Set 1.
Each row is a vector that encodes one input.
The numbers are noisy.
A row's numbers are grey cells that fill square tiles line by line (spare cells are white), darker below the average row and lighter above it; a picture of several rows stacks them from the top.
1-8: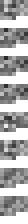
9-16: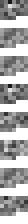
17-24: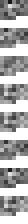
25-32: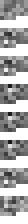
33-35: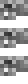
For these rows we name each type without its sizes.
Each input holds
a label.
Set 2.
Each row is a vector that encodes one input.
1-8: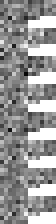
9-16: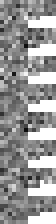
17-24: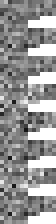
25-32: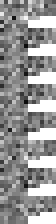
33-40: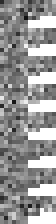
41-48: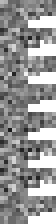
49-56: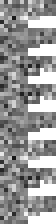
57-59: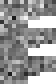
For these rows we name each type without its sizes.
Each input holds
a point on a line.
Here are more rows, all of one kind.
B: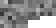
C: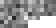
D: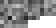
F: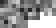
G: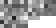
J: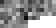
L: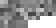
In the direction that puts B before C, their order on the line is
F, J, D, B, L, C, G.
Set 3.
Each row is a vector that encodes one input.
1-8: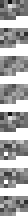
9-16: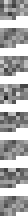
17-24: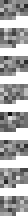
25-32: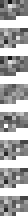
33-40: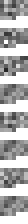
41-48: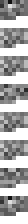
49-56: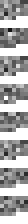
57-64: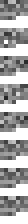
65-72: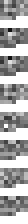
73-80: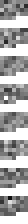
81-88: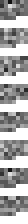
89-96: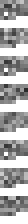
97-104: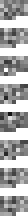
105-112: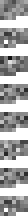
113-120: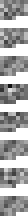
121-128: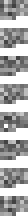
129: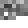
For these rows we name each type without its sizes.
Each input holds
a label.
